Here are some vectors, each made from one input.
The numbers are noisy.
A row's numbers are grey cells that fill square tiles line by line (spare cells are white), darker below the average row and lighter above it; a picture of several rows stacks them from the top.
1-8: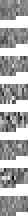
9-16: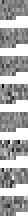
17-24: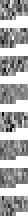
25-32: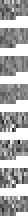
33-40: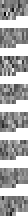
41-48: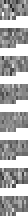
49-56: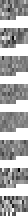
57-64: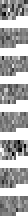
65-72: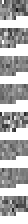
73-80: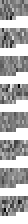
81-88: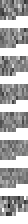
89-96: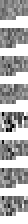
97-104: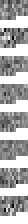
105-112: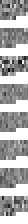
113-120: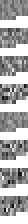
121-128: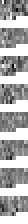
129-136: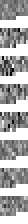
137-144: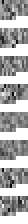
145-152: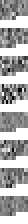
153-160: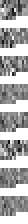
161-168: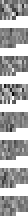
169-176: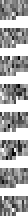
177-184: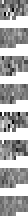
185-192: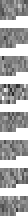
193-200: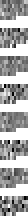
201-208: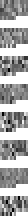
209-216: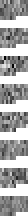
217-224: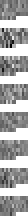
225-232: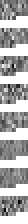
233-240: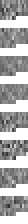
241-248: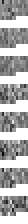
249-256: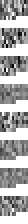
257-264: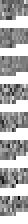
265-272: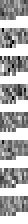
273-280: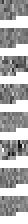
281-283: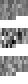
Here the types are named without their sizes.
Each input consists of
either a label, or a point on a line and a true/false value.
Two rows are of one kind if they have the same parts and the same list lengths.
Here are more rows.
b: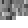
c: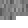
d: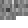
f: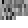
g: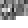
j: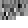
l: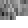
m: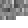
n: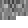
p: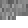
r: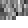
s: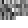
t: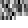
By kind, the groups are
b, c, d, f, l, m, n, p, r, s
g, j, t

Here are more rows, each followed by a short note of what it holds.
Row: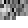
a label
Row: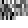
a point on a line and a true/false value
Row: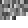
a label
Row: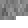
a point on a line and a true/false value
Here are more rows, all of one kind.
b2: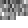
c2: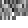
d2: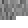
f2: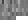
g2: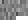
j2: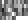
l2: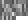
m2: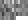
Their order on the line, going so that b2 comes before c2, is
m2, f2, g2, d2, b2, j2, c2, l2.
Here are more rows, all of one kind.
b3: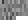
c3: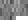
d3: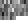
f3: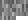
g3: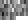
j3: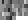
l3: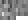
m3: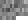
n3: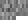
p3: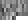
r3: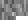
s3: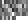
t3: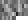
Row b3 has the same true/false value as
m3, r3, s3 and t3.
